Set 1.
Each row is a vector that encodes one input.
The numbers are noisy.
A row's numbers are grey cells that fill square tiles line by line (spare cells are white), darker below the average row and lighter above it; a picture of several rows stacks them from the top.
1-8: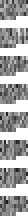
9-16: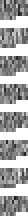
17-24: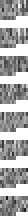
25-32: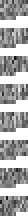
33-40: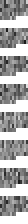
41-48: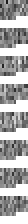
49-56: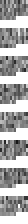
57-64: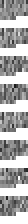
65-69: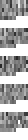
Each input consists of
either a point on a 9-point line, or a node of a 10-node tree.
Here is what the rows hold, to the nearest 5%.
About 45% of them hold a point on a 9-point line. The rest hold a node of a 10-node tree.
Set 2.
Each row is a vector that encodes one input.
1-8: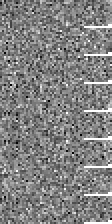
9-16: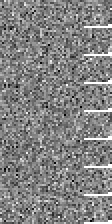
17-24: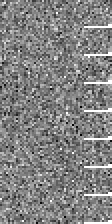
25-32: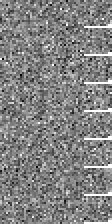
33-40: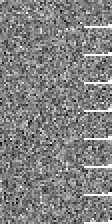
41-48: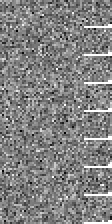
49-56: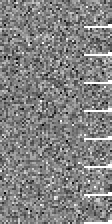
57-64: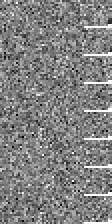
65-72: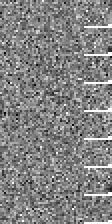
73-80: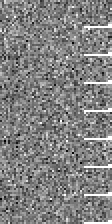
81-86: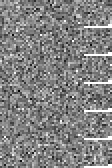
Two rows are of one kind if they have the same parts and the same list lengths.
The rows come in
2 kinds.
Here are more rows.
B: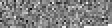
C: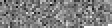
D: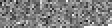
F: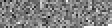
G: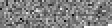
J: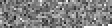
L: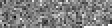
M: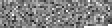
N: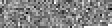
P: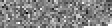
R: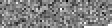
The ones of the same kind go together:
B, G, M, N, P, R
C, D, F, J, L

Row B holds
a point on an 11-point circle and one of 6 labels.
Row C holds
one of 6 labels.
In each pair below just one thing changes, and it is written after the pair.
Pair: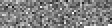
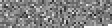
the place on the 11-point circle
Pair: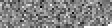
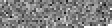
the label
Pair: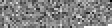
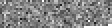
the place on the 11-point circle
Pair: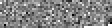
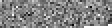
the place on the 11-point circle
